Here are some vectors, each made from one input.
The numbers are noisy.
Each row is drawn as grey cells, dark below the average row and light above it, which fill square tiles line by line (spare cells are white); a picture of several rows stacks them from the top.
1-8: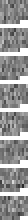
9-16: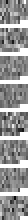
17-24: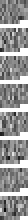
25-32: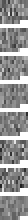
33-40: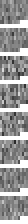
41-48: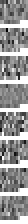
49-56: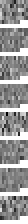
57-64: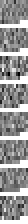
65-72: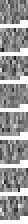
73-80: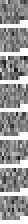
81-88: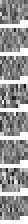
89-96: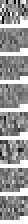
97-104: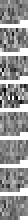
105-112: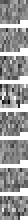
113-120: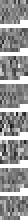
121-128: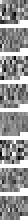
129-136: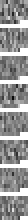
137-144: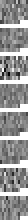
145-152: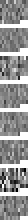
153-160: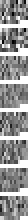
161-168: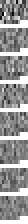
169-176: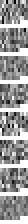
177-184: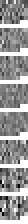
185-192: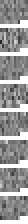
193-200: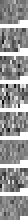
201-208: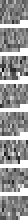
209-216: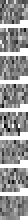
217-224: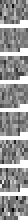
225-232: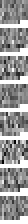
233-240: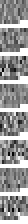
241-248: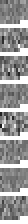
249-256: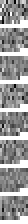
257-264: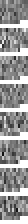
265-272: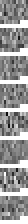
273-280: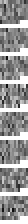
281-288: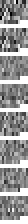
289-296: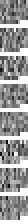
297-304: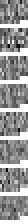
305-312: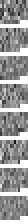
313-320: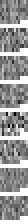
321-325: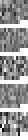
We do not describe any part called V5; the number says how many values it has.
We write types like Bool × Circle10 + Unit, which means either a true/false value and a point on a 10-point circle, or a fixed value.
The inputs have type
(Bool × Circle10 + Unit) × Circle6 × V5.
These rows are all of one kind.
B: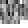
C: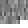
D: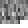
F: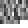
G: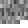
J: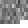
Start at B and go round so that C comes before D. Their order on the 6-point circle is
B, G, F, J, C, D.
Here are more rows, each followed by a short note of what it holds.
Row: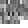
a point on a 6-point circle, a point on a 10-point circle, a true/false value and a value of V5
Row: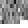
a point on a 6-point circle and a value of V5
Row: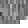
a point on a 6-point circle, a point on a 10-point circle, a true/false value and a value of V5
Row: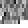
a point on a 6-point circle and a value of V5
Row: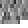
a point on a 6-point circle and a value of V5
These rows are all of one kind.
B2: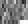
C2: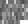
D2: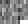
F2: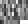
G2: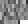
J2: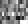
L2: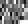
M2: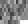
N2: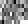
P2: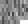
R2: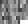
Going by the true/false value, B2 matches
D2, J2, N2 and P2.
